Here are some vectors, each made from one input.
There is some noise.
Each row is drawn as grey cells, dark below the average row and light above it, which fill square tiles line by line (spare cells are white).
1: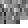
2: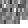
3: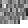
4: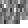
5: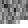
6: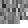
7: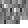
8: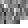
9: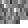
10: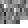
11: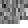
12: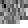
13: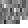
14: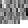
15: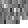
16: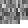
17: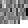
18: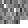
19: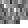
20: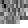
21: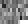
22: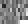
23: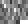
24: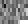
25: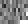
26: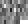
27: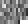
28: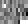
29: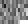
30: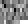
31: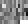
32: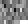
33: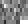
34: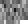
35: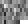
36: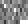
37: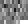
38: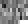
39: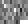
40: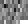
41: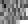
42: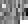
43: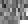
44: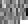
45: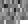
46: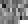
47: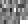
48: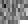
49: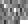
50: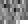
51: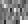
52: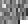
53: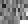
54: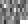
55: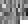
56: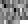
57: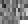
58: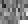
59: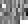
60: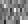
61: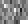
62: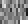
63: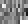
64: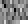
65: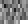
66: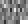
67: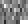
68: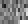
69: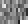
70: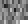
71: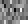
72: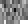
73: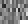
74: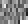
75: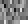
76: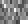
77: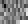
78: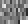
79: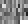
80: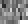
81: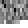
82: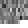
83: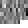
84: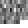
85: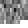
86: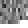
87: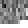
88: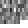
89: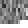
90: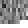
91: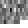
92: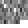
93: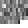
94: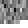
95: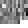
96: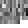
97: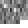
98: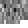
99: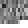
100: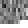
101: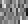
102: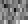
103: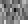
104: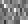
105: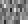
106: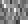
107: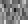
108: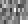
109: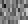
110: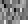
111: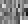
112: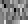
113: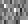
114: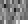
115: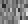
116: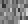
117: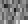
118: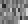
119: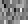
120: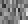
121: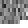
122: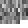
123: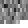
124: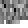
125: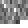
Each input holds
a true/false value, together with either a point on a 7-point line, or a node of a 9-node tree.
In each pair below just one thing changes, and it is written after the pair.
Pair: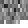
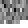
the place on the 7-point line
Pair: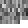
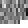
the place on the 7-point line
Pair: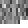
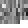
the place on the 7-point line
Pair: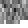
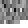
the place on the 7-point line
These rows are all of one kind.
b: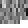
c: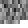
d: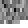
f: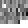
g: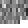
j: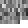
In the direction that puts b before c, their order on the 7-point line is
g, b, c, f, d, j.
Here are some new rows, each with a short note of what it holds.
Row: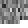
a node of a 9-node tree and a true/false value
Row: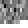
a point on a 7-point line and a true/false value
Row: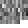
a point on a 7-point line and a true/false value
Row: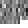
a point on a 7-point line and a true/false value
